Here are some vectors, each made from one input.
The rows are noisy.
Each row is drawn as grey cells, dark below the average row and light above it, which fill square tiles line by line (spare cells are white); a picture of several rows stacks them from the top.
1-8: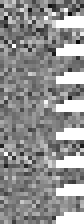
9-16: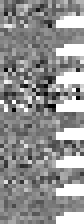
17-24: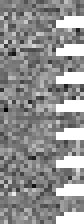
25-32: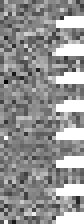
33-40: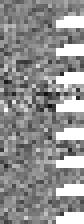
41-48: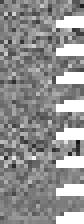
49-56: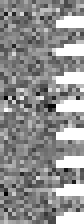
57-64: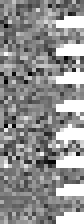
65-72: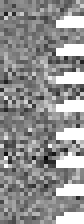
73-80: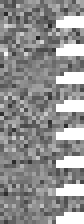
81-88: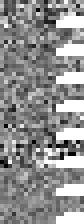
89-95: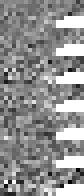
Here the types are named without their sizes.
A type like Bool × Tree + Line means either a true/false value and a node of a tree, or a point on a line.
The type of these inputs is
(Label + Line × Line) × Line.
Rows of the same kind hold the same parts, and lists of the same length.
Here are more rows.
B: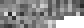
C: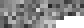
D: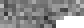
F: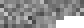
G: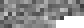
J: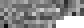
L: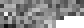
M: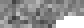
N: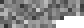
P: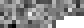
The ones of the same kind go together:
B, C, D, F, J, L, N, P
G, M

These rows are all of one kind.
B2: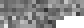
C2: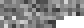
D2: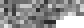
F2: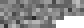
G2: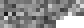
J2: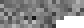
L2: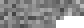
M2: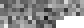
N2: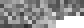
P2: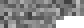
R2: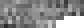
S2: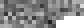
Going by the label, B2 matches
D2, G2, M2 and N2.
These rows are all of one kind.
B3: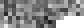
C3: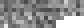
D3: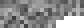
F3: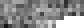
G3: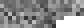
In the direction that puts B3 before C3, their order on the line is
D3, F3, B3, C3, G3.
